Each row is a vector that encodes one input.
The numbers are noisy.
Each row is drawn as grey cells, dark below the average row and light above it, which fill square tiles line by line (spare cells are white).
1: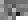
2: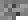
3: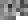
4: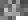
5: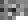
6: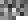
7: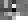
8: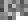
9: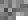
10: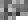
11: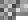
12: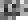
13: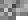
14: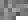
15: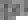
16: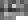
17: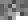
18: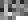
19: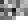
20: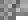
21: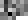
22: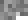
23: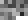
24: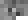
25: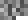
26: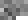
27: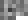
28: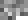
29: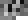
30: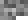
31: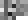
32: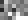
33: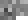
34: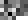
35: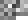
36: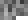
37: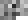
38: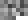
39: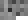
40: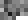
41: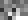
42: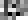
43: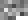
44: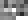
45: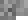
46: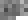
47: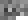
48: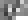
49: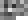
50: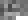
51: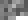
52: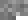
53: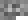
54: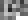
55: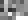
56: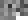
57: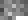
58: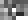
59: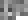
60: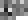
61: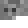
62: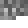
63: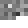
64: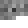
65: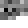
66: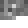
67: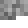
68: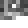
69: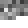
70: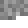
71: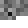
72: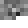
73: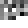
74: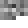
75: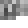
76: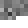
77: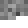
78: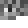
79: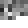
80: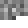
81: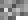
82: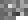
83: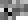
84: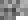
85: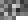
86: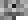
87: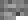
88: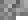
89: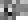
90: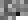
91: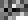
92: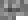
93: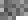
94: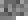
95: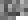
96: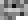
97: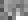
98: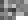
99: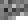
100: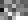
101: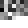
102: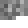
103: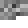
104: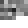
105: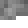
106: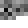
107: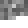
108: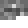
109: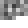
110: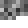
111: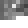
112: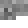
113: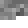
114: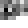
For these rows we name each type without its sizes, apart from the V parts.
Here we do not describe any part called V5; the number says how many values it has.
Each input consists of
a true/false value and a value of V5, together with either a fixed value, or a node of a tree.
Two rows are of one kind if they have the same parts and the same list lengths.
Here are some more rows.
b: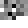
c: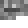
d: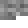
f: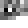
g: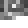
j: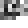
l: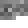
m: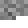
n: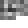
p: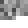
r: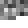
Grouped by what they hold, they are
b, c, d, m, n, p
f, g, j, l, r

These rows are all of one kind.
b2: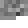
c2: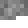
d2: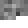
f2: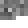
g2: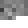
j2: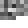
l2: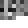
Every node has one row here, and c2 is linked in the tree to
d2 and g2.
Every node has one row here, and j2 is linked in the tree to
f2 and g2.
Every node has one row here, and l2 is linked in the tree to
b2 and g2.
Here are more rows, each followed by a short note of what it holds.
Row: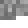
a true/false value and a value of V5
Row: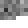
a node of a tree, a true/false value and a value of V5
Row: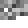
a true/false value and a value of V5
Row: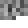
a true/false value and a value of V5
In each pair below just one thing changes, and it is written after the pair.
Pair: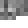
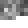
the node of the tree
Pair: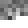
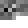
the value of V5
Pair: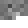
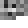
the node of the tree
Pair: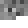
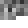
the value of V5
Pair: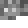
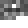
the true/false value
